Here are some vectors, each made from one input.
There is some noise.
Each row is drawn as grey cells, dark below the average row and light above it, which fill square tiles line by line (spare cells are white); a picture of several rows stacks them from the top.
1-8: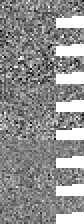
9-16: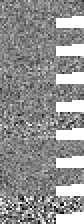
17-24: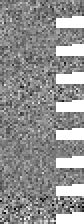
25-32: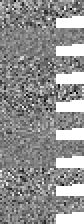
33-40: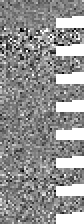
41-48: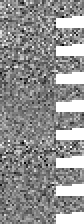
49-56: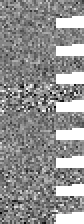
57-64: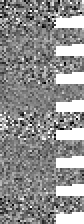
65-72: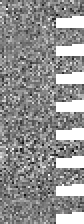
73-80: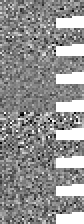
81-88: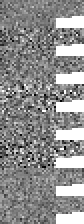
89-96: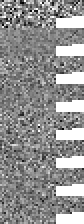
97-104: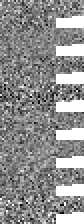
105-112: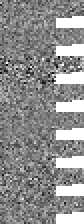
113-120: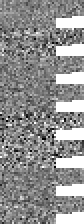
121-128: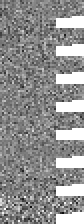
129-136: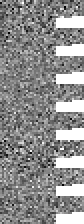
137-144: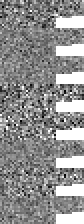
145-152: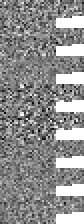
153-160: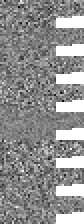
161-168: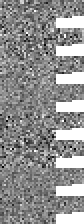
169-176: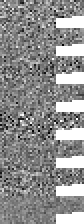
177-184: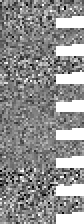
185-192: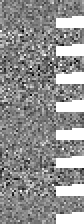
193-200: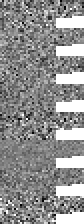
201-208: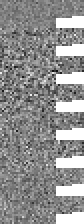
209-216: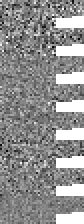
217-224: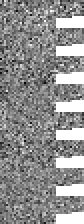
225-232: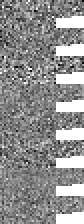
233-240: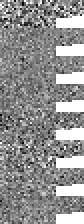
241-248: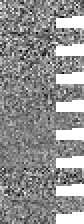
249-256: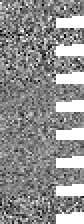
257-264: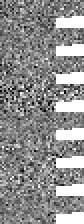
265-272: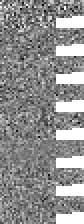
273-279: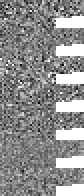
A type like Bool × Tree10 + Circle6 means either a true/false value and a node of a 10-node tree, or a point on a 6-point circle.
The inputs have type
(Bool × Bool × Bool × Bool + Label10) × Circle9.
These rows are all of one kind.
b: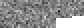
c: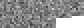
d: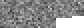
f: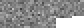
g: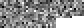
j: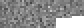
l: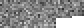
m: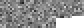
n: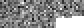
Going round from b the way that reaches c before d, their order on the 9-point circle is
b, j, c, f, n, m, l, g, d.
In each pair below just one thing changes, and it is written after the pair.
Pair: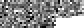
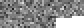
the place on the 9-point circle
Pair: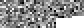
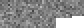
the place on the 9-point circle
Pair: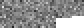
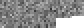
one of the four true/false values
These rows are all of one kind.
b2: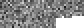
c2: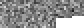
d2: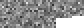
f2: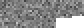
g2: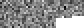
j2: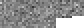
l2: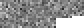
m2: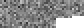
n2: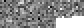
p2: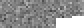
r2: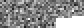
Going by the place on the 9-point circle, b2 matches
f2, g2 and m2.
